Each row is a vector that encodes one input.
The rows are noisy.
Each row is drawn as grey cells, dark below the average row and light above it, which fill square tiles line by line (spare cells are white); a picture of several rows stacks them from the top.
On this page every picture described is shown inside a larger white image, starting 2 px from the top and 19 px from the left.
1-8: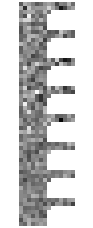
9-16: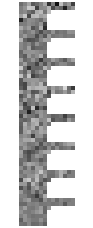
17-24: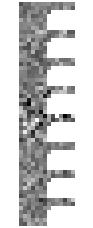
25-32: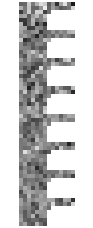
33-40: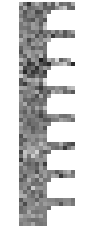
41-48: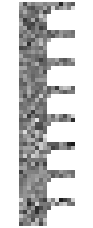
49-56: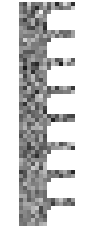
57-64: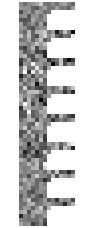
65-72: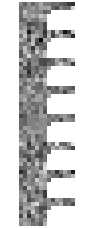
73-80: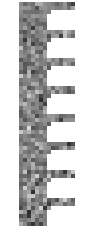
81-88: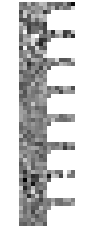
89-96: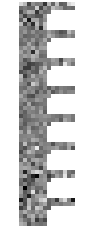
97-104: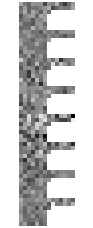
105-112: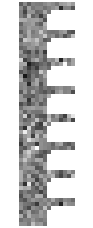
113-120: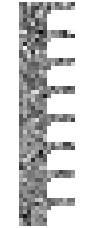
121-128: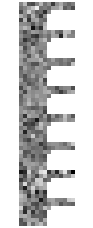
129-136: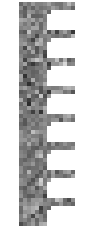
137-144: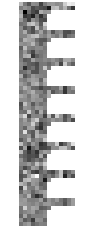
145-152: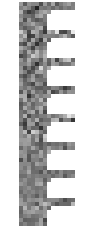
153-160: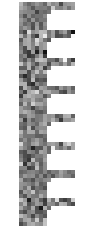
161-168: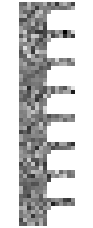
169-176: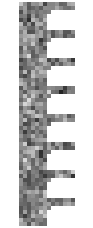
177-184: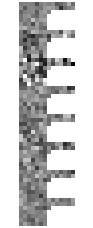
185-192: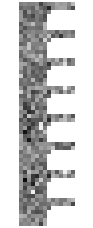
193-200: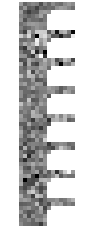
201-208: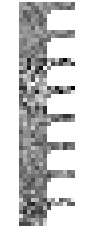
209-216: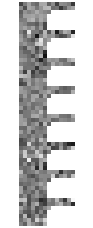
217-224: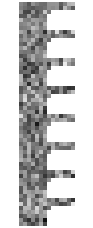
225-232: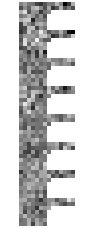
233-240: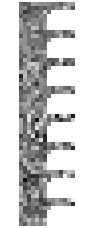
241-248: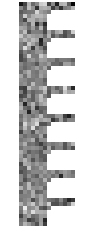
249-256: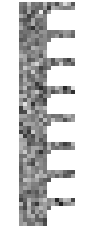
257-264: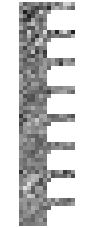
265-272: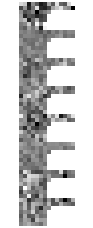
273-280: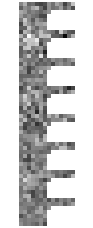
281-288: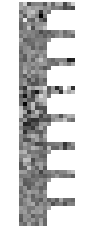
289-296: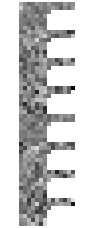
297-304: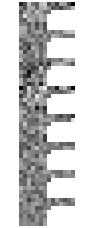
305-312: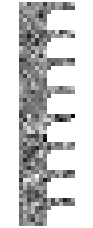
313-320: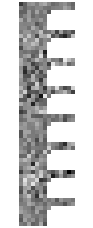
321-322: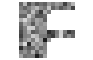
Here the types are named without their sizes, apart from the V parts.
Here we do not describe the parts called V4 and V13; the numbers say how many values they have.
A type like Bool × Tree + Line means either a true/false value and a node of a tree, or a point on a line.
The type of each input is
Bool × V13 + (Circle + Unit) × V4 + Line.
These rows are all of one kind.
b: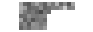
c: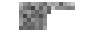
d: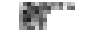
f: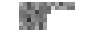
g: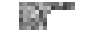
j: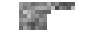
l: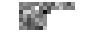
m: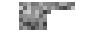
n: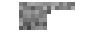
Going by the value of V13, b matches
d, l and m.
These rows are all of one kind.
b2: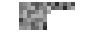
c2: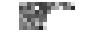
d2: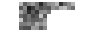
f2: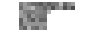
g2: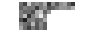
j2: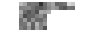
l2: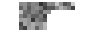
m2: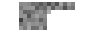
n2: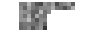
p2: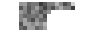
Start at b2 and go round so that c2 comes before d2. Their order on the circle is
b2, c2, d2, p2, j2, l2, g2, f2, m2, n2.
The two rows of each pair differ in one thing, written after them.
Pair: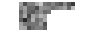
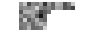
the true/false value
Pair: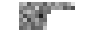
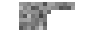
the value of V13
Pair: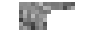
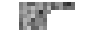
the true/false value
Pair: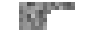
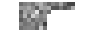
the true/false value
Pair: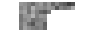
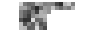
the value of V13
